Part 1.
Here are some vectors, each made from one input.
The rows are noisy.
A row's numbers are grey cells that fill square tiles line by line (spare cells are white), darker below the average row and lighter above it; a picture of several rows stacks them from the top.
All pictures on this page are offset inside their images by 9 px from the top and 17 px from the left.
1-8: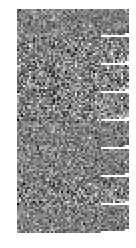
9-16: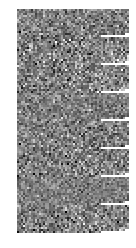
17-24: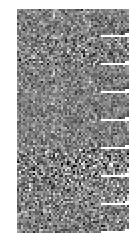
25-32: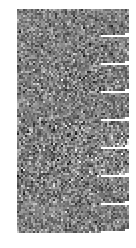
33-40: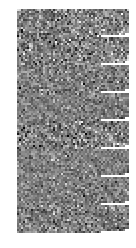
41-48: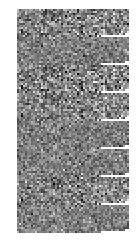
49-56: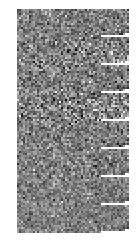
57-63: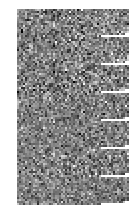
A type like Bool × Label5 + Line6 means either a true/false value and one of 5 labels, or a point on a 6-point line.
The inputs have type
Line5 + Line6.
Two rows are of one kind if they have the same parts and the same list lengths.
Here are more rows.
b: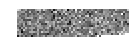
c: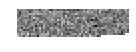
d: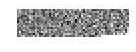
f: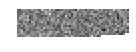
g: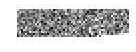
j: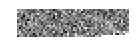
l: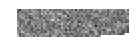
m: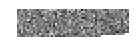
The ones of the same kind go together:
b, d, g, j
c, f, l, m

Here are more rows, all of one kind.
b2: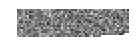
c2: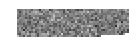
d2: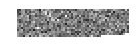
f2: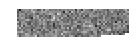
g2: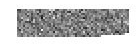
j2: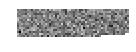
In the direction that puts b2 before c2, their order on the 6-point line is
j2, g2, b2, d2, f2, c2.
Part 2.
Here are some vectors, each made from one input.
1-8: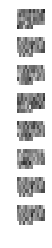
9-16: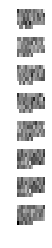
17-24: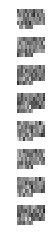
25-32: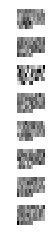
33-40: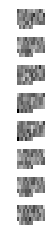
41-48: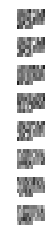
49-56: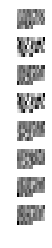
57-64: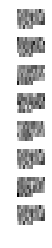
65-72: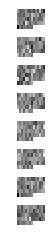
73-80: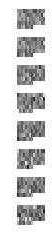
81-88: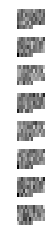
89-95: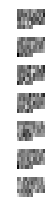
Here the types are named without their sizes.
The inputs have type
List(Line).
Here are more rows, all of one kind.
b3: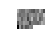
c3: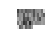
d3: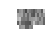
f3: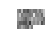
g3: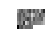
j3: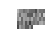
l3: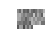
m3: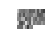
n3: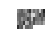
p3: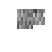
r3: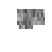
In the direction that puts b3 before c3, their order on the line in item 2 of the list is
r3, m3, d3, j3, b3, p3, l3, g3, c3, f3, n3.
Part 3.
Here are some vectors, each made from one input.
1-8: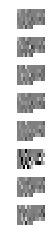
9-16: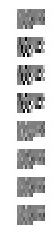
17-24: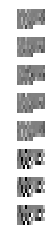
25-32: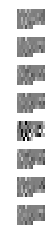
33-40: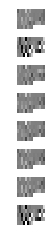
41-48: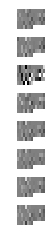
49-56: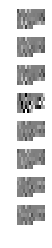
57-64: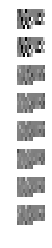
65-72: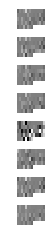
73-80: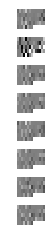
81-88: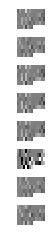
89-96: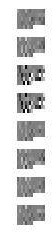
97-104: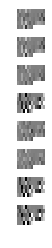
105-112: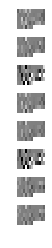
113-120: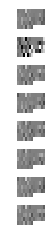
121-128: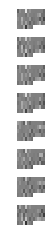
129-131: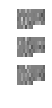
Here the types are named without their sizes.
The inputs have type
Bool × Line.
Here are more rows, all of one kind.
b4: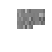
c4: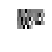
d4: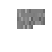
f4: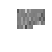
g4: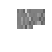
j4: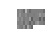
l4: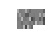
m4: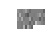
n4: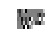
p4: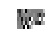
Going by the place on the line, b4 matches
c4 and j4.
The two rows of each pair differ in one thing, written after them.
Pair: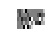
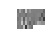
the true/false value
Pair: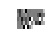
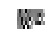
the place on the line
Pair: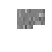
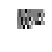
the true/false value
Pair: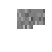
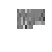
the place on the line
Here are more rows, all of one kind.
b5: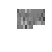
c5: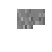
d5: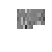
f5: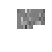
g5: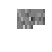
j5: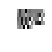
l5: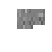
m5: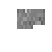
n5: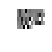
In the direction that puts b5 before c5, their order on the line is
b5, d5, f5, n5, m5, l5, j5, c5, g5.
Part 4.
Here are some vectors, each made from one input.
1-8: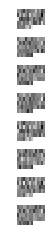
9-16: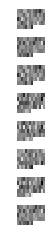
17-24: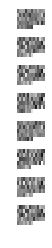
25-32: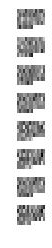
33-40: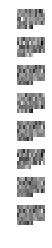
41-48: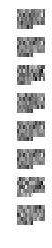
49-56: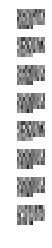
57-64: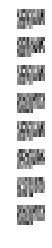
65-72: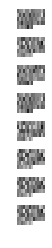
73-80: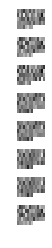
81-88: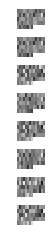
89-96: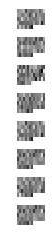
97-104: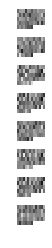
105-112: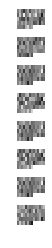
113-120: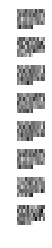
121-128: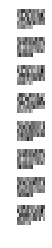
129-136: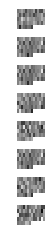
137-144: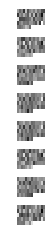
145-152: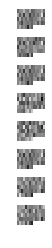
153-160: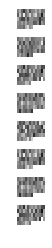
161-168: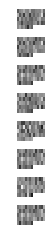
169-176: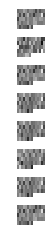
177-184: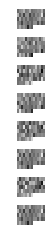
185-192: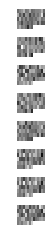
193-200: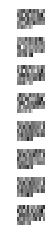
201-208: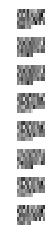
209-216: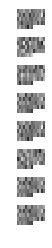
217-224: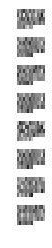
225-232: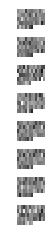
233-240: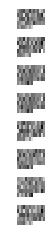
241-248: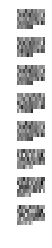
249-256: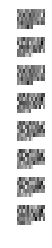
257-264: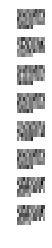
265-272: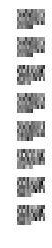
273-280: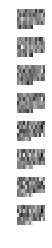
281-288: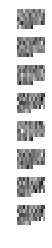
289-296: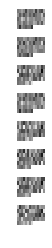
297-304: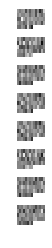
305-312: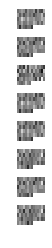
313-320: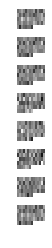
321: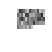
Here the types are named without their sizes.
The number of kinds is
2.
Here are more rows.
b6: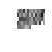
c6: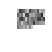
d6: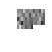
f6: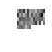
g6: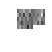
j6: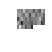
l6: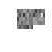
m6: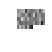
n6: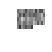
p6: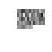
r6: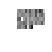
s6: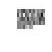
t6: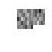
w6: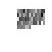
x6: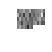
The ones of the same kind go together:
b6, c6, f6, p6, s6, w6
d6, g6, j6, l6, m6, n6, r6, t6, x6

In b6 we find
a point on a line.
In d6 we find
three true/false values.
